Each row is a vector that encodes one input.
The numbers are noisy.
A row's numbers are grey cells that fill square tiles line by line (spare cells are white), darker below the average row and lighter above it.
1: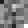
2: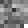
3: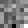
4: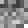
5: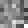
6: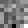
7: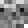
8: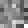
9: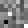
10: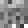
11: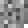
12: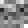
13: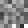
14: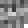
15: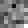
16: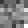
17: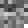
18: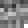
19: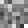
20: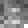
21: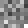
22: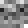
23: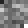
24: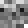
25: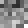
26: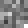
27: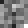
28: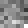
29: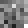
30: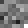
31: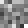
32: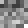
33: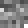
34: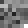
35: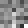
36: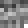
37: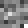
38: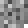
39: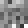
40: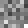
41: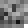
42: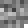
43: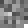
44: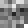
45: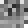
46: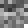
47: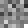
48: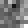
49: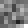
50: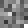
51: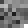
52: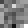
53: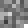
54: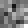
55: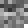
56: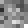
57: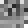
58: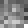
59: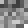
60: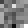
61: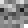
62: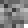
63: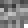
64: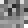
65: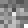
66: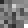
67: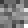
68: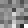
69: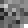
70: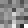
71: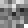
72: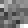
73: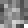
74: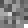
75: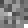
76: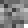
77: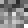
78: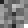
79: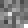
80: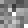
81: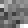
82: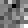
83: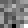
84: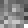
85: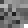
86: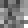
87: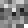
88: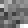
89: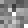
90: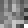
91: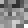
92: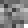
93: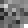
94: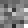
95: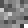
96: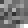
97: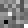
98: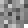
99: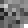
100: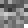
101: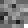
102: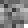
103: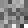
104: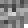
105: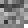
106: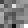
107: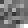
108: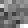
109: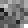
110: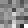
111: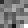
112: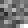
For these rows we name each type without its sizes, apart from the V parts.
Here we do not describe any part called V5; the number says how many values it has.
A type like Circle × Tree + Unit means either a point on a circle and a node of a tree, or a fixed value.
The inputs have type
(Bool × Bool × Bool × Bool + Line) × V5.
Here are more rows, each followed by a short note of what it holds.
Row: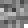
four true/false values and a value of V5
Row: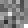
four true/false values and a value of V5
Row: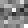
four true/false values and a value of V5
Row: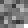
four true/false values and a value of V5
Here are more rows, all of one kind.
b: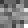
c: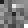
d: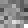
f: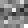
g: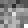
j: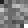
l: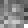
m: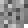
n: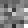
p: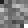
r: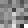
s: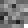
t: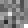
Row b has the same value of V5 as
c, j, n and p.
